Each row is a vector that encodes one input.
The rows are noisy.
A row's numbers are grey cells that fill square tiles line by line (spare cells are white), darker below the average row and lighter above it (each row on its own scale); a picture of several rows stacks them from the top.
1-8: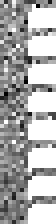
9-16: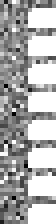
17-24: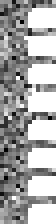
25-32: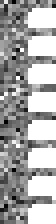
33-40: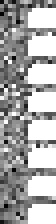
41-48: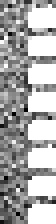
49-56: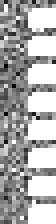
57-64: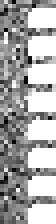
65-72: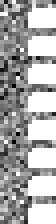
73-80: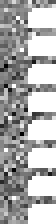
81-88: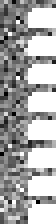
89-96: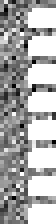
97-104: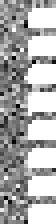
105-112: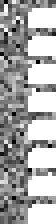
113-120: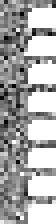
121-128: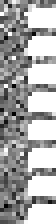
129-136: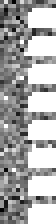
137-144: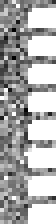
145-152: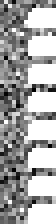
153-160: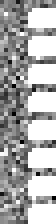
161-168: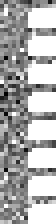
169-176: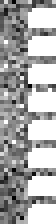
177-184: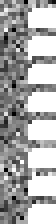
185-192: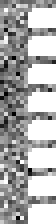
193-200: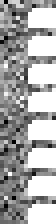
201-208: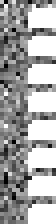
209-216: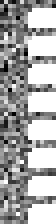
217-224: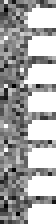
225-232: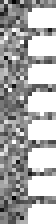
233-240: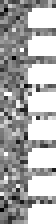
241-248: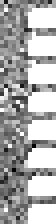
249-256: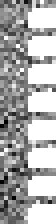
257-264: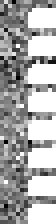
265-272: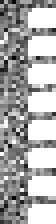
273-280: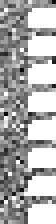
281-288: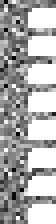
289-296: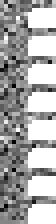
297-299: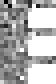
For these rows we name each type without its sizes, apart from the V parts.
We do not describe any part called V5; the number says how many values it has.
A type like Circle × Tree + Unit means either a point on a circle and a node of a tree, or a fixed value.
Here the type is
List(Label × V5).
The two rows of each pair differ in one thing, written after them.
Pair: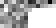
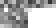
the value of V5 in item 1 of the list
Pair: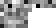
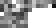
the label in item 1 of the list
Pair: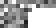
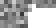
the label in item 1 of the list
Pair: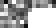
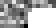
the label in item 2 of the list
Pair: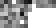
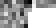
the value of V5 in item 2 of the list
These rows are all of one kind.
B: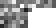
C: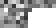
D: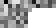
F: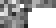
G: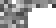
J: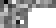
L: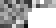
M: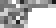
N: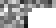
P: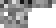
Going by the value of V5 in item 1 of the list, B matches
F, G and L.
